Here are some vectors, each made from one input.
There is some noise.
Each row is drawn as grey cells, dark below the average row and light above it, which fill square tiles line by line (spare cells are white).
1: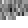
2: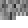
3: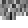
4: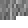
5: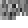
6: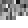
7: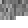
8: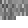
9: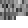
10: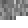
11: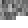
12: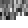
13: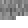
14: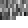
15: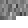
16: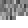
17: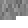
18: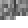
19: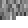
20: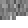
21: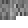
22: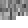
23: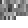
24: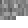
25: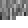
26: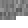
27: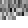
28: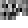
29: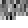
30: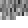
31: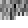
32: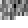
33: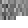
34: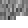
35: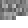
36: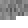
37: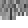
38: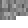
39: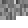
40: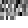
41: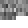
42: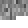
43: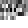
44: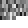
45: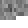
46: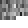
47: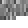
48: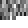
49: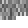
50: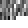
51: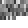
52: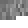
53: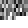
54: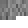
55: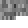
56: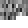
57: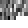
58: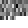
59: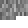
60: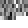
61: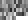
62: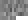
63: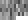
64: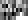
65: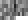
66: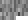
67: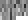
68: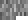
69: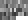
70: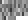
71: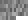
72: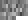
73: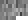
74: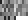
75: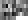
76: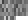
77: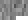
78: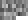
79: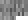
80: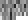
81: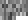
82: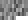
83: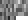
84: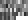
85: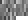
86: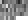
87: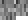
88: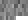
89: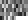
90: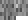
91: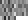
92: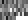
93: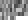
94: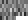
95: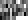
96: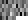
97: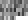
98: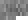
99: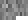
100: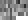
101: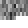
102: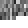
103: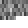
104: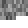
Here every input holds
one of 5 labels, together with either a point on a 4-point line, or a point on a 5-point line.
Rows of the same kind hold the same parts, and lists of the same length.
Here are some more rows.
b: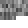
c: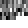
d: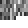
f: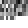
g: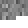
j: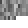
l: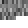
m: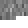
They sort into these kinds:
b, d, m
c, f, g, j, l

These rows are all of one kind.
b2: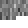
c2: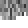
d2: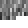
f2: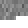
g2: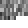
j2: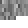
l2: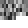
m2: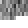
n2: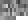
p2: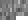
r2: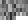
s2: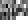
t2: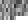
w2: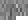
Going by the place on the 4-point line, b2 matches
d2, g2, j2 and m2.
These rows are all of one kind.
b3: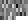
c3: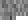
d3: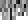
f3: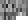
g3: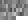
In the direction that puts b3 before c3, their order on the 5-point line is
f3, b3, c3, g3, d3.
